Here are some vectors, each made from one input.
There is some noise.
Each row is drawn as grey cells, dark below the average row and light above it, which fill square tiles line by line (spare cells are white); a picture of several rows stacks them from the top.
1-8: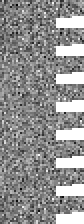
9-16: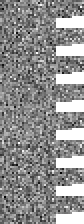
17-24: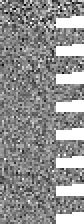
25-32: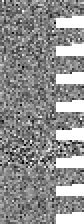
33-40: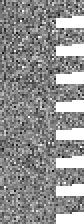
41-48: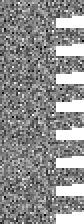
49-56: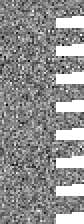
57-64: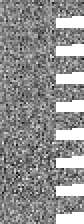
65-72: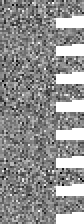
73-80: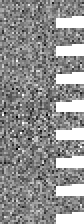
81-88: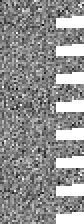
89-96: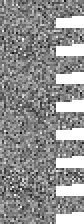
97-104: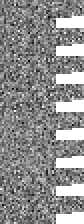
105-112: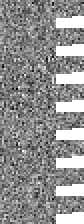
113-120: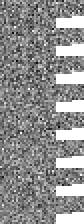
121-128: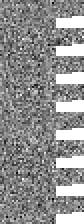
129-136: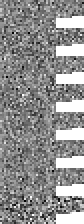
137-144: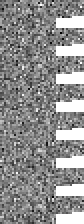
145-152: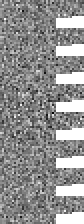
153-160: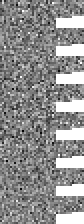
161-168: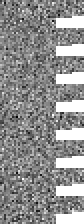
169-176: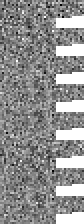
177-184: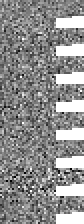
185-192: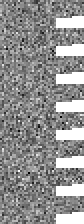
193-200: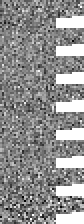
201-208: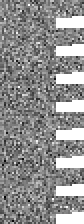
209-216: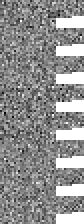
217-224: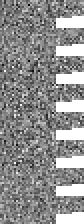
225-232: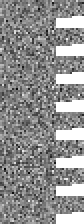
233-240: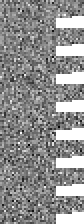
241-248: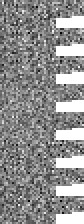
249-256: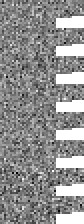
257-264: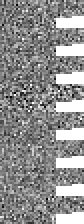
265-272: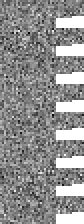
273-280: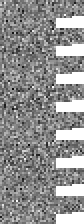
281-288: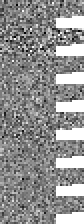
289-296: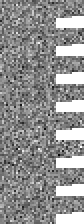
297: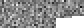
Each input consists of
either a point on an 11-point circle and a true/false value, or a point on a 14-point circle, or a fixed value.
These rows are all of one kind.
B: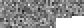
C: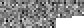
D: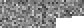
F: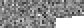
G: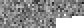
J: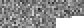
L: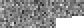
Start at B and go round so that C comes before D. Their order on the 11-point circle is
B, F, C, L, D, J, G.
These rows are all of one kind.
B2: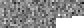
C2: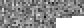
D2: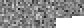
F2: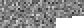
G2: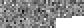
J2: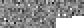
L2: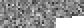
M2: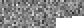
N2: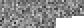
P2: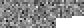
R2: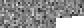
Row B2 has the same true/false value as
G2, J2 and P2.
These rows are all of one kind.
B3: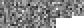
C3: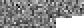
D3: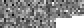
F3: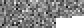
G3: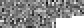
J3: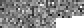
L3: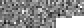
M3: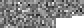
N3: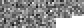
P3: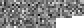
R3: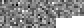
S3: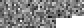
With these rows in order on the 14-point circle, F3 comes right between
C3 and P3.
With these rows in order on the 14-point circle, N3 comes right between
D3 and R3.
